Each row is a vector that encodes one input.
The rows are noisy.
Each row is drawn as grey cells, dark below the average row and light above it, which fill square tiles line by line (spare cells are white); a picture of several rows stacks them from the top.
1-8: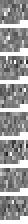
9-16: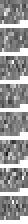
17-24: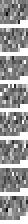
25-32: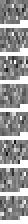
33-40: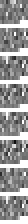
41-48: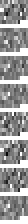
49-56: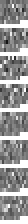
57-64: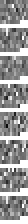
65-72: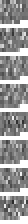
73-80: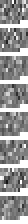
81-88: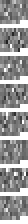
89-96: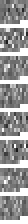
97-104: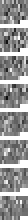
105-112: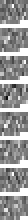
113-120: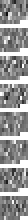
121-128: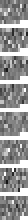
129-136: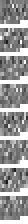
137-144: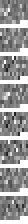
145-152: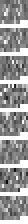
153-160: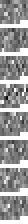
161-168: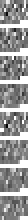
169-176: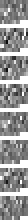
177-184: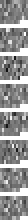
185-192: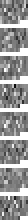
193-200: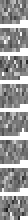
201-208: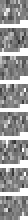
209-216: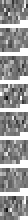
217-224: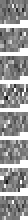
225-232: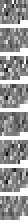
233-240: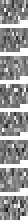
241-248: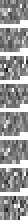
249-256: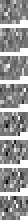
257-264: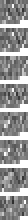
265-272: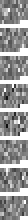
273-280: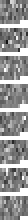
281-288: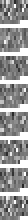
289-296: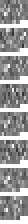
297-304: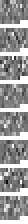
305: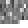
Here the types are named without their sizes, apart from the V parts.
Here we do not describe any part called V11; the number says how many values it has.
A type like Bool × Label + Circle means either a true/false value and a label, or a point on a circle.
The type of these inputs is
(Bool × Bool × Bool + Unit) × Line + Circle + Label × V11.
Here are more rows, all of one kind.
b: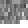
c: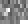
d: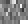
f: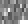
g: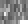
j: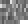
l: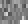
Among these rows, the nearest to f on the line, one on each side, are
c and g.
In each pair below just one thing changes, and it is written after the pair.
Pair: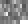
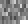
one of the three true/false values
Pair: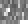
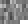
the place on the line
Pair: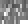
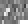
one of the three true/false values
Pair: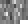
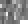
one of the three true/false values
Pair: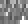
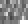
one of the three true/false values
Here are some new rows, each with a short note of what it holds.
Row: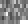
a point on a line and three true/false values
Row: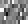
a point on a circle
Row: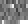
a point on a line
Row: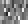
a label and a value of V11
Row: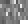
a point on a line and three true/false values
